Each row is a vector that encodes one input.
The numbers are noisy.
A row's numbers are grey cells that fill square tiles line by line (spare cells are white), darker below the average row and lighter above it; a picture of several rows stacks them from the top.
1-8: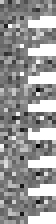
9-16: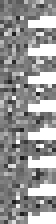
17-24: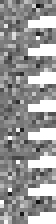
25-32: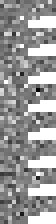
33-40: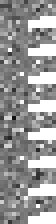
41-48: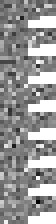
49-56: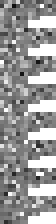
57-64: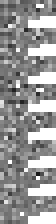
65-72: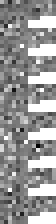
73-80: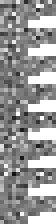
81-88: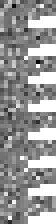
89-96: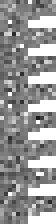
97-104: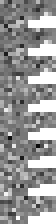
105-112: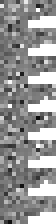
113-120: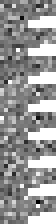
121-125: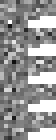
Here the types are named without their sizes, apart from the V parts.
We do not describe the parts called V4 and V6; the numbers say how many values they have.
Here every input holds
a point on a line, together with either three true/false values, or a value of V4 and a value of V6.
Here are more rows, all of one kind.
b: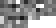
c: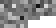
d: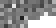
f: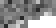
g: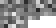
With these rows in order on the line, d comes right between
c and f.
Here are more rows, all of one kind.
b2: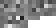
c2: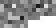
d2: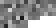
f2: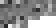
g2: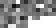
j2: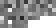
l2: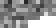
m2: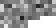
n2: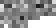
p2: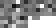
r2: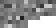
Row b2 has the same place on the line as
c2, m2, n2 and r2.
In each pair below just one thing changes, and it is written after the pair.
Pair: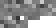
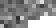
the value of V4
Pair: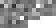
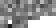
the place on the line
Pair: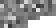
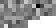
the value of V6
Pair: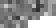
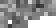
the place on the line
